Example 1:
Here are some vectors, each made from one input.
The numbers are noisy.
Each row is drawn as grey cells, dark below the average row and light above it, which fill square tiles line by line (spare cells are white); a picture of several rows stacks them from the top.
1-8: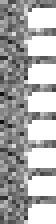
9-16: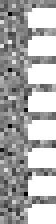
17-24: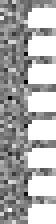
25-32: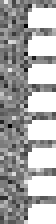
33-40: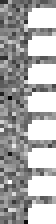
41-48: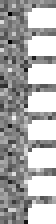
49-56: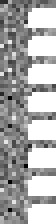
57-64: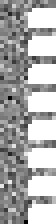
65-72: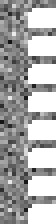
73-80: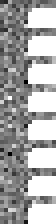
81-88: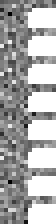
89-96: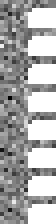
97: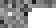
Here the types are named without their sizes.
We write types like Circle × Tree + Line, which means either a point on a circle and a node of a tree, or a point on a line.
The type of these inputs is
Label + Tree.
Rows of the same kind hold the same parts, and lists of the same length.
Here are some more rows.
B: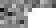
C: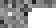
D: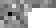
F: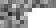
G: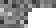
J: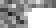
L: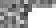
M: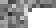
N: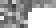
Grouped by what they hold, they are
B, D, F, J, M
C, G, L, N

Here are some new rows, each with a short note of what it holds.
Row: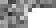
a label
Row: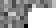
a node of a tree
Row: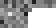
a node of a tree
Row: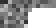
a node of a tree
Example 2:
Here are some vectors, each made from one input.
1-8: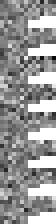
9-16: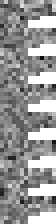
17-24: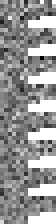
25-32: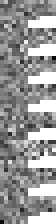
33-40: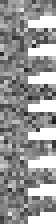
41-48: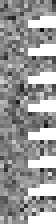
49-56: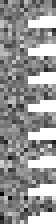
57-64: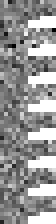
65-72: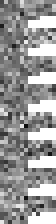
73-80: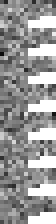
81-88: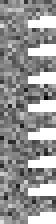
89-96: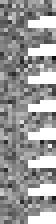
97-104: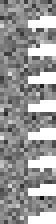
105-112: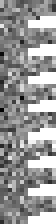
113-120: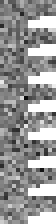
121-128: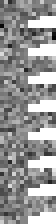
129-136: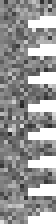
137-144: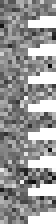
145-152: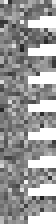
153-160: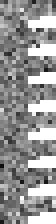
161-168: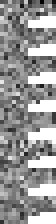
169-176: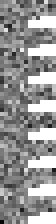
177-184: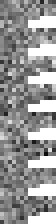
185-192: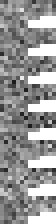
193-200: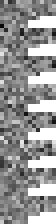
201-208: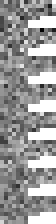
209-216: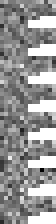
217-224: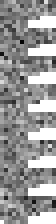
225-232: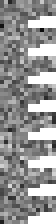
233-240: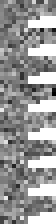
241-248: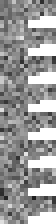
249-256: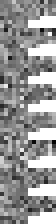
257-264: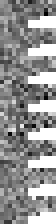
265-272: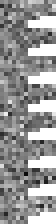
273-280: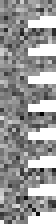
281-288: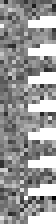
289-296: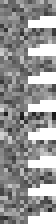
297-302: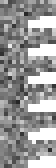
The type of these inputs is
Line16 + Line18.
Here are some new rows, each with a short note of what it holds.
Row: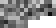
a point on an 18-point line
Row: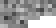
a point on a 16-point line
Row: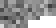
a point on a 16-point line
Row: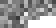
a point on a 16-point line
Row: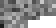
a point on an 18-point line
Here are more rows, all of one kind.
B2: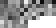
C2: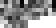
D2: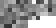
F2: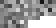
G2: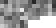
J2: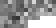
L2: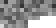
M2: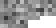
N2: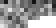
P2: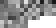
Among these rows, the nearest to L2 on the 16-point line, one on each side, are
B2 and C2.
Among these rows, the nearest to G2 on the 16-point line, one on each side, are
M2 and N2.
